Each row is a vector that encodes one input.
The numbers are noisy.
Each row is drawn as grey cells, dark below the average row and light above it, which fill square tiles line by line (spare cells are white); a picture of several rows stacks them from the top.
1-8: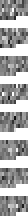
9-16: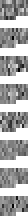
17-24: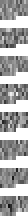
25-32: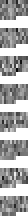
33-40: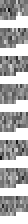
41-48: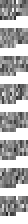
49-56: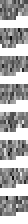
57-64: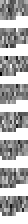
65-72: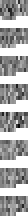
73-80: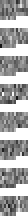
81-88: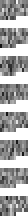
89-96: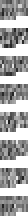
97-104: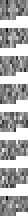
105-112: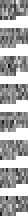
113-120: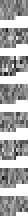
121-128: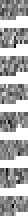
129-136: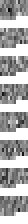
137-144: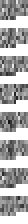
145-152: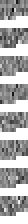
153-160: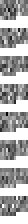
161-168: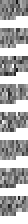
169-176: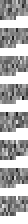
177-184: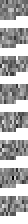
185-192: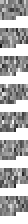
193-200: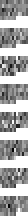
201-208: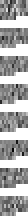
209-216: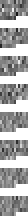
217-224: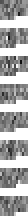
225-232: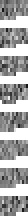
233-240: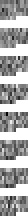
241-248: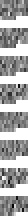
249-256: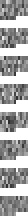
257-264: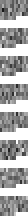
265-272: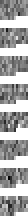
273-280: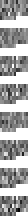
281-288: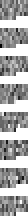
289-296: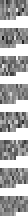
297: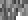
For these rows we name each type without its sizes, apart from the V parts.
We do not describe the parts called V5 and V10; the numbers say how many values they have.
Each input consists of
a point on a line, together with either a point on a line, a true/false value and a value of V10, or a value of V5.
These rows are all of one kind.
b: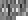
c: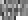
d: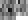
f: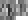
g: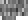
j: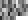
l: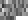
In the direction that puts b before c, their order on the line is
b, f, l, j, g, d, c.
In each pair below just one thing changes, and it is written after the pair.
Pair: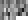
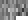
the true/false value
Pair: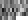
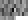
the place on one of the two lines
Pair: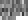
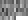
the value of V10
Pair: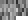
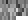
the value of V10
